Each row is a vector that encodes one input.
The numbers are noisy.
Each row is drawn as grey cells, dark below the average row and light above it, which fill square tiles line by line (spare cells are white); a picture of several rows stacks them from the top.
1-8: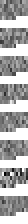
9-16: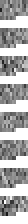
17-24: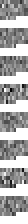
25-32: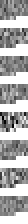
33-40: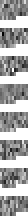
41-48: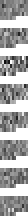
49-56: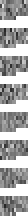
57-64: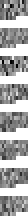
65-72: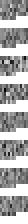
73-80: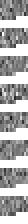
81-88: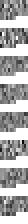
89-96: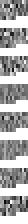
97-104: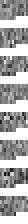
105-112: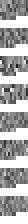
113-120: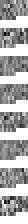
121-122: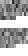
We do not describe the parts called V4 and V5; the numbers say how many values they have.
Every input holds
either a point on a 6-point line, or a true/false value and a value of V4, or a value of V5.
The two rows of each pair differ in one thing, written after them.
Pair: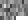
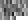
the true/false value
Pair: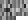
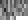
the true/false value
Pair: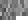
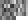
the true/false value
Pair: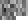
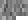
the value of V4
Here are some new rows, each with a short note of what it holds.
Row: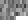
a point on a 6-point line
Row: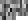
a value of V5
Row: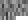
a point on a 6-point line
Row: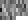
a point on a 6-point line
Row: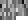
a true/false value and a value of V4
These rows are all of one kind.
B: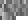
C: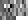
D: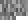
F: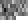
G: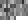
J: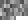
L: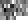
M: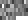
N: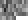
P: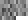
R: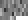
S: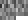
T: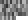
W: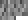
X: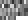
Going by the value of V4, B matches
G, J, L and R.
